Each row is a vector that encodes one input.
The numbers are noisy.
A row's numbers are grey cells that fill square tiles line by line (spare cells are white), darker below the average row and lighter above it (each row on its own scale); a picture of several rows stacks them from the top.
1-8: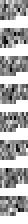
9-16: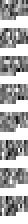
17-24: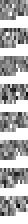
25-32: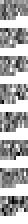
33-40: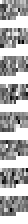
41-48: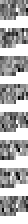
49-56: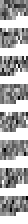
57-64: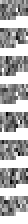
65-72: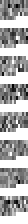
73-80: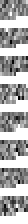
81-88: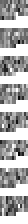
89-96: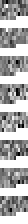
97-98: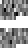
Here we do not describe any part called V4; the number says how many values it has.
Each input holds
a list of up to two items, each a true/false value and a value of V4.
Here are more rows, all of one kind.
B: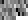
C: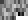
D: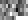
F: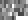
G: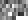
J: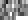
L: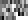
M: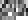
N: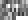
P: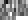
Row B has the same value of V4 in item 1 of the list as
J, N and P.
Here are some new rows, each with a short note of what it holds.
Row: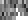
a list of two items
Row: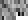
a list of one item
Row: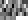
a list of two items
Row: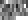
a list of two items
